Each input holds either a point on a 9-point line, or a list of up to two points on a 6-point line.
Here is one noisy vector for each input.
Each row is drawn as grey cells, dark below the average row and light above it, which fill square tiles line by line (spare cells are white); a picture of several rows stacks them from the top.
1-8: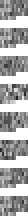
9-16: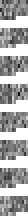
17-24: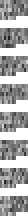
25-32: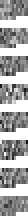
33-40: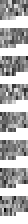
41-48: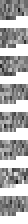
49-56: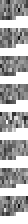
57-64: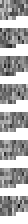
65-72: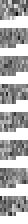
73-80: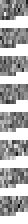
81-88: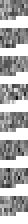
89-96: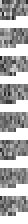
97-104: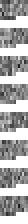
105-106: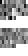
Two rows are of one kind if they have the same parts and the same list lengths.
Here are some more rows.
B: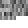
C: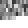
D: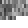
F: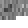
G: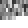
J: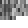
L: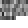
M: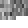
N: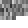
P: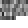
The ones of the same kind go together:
B, M
C, G
D, F, J, N
L, P

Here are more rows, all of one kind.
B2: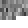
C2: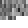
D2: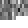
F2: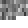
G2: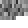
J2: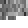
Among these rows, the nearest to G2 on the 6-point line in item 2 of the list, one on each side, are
C2 and D2.
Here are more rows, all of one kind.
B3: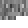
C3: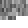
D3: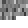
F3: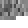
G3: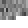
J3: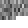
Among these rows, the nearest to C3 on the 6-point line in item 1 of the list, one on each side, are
B3 and G3.
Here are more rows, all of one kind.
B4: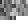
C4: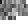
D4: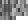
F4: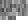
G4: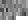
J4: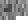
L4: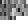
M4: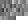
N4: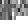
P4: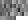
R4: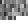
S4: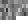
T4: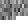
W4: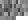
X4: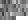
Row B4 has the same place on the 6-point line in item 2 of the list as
N4, P4, W4 and X4.
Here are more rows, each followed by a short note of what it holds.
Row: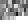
the empty list
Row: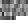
a list of one item
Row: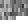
a point on a 9-point line
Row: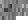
a list of two items
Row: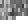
a point on a 9-point line
